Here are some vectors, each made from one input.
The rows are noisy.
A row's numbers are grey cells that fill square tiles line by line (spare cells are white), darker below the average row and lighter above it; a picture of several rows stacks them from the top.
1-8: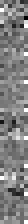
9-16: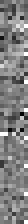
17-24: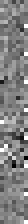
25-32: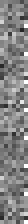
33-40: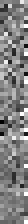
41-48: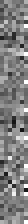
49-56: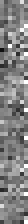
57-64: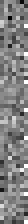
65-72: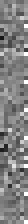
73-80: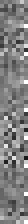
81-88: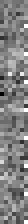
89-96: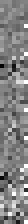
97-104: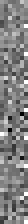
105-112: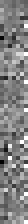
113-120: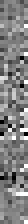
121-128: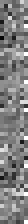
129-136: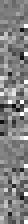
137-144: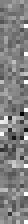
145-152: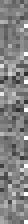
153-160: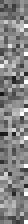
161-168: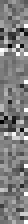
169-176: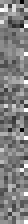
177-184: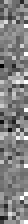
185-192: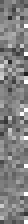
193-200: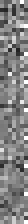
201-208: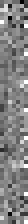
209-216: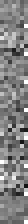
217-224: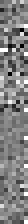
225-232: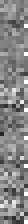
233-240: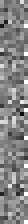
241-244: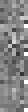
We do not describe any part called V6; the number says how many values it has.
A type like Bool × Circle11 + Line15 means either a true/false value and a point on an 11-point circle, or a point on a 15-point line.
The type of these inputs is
Bool × List2(Line7 + V6).
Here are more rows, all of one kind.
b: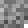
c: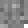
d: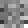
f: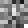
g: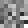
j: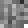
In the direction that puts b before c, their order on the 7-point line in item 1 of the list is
j, d, f, g, b, c.
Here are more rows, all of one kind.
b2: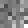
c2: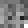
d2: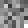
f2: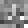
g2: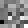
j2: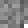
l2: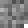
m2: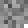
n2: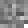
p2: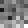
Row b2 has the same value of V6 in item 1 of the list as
f2 and n2.
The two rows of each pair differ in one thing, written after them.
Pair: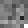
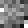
the value of V6 in item 2 of the list
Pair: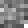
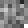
the true/false value
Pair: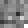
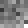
the value of V6 in item 1 of the list
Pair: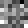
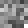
the true/false value
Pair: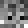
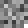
the true/false value
